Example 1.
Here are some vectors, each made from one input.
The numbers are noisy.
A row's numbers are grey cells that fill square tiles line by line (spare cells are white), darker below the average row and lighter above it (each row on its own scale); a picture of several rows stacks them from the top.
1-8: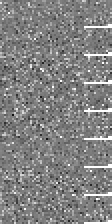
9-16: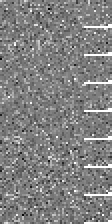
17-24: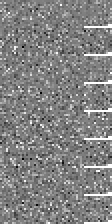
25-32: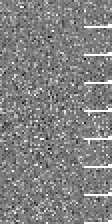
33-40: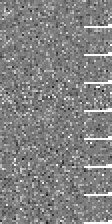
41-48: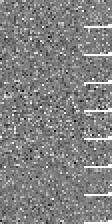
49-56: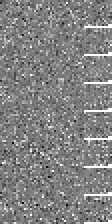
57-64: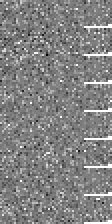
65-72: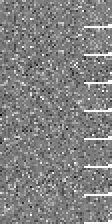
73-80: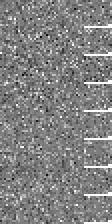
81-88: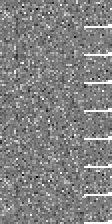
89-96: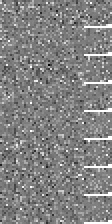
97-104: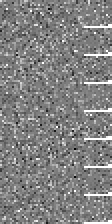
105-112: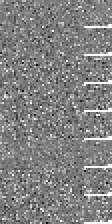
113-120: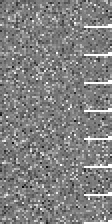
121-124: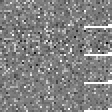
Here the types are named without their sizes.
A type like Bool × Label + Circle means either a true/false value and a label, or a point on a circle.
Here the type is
(Bool × Circle + Unit) × (Tree + Unit).
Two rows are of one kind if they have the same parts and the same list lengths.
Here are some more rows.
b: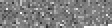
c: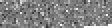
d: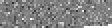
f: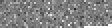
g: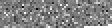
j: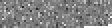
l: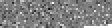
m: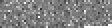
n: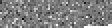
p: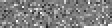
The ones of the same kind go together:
b, c, l, p
d
f, m, n
g, j

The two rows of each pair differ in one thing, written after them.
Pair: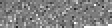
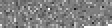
the place on the circle
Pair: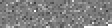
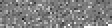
the place on the circle
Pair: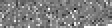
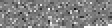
the node of the tree
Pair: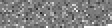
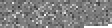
the node of the tree
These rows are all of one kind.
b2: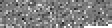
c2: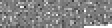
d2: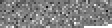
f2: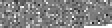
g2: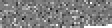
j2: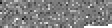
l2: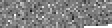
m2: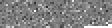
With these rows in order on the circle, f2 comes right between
c2 and g2.
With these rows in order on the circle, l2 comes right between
c2 and d2.
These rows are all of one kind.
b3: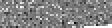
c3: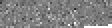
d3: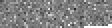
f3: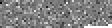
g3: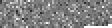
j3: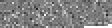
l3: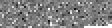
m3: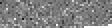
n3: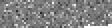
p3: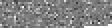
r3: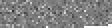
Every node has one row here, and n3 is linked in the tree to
m3.
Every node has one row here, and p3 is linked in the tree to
c3, d3, j3 and r3.
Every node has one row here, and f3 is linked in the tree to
l3 and r3.
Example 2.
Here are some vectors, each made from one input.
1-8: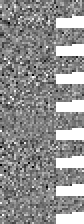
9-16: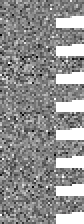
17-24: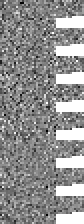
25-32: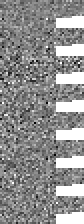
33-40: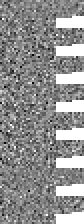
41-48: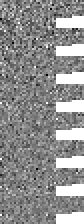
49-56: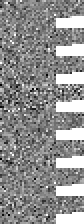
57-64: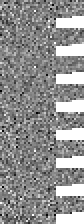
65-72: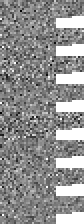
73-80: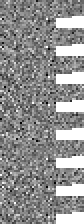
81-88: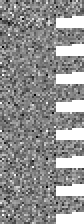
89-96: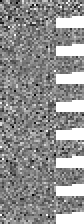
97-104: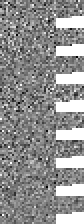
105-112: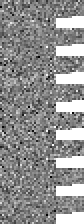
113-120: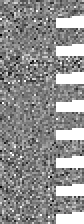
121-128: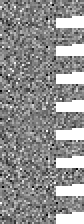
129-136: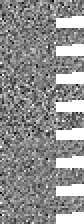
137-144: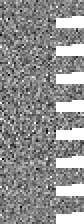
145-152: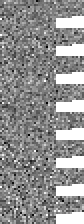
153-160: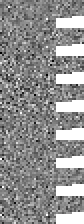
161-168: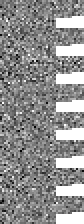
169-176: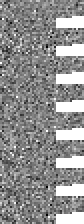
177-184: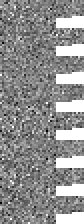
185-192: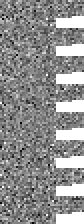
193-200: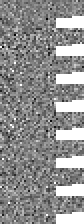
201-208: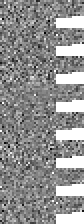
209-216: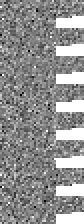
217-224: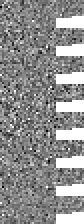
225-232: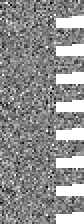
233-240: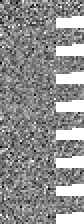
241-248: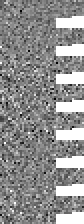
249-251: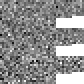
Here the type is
Circle9 + Tree11 × Tree11 + Unit.
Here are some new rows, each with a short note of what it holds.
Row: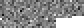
a node of each of two 11-node trees
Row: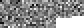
a fixed value
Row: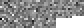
a point on a 9-point circle
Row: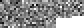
a fixed value
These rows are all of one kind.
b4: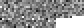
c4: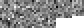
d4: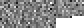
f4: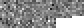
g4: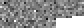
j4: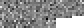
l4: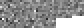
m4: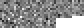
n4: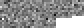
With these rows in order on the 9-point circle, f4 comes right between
d4 and m4.
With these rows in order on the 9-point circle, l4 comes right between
g4 and n4.
